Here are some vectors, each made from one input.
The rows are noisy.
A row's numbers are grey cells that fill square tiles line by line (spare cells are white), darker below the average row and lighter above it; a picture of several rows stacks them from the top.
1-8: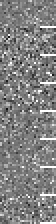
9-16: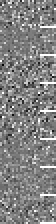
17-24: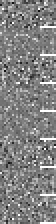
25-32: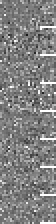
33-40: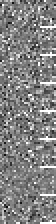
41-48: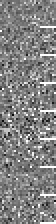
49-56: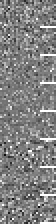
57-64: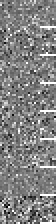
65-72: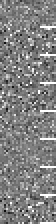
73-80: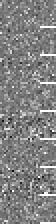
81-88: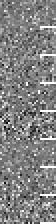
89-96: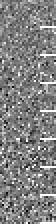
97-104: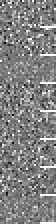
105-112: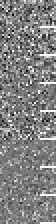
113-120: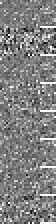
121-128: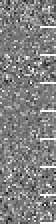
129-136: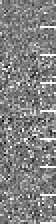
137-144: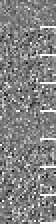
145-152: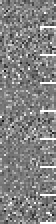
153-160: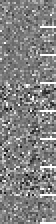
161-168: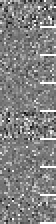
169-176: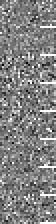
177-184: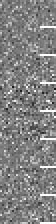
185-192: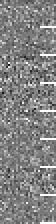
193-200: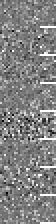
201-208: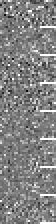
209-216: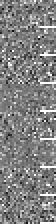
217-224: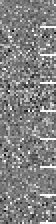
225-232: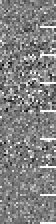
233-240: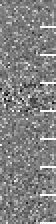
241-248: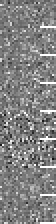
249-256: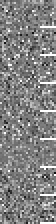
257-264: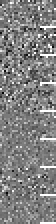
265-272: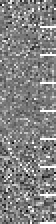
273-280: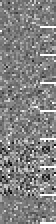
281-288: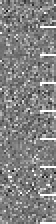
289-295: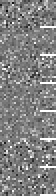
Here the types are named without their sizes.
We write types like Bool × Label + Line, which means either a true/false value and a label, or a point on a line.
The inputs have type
Circle + Line × (Tree + Unit).
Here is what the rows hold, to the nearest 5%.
About 40% of them hold a point on a circle. The rest hold a point on a line, together with either a fixed value, or a node of a tree.
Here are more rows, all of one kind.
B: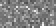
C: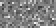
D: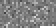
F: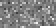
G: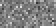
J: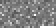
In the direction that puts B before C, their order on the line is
J, B, G, D, C, F.
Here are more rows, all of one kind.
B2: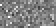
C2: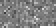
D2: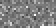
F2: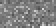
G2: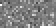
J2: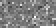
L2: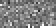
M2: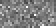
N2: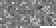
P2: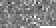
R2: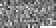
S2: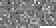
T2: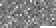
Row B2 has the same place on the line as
F2, G2, L2 and R2.
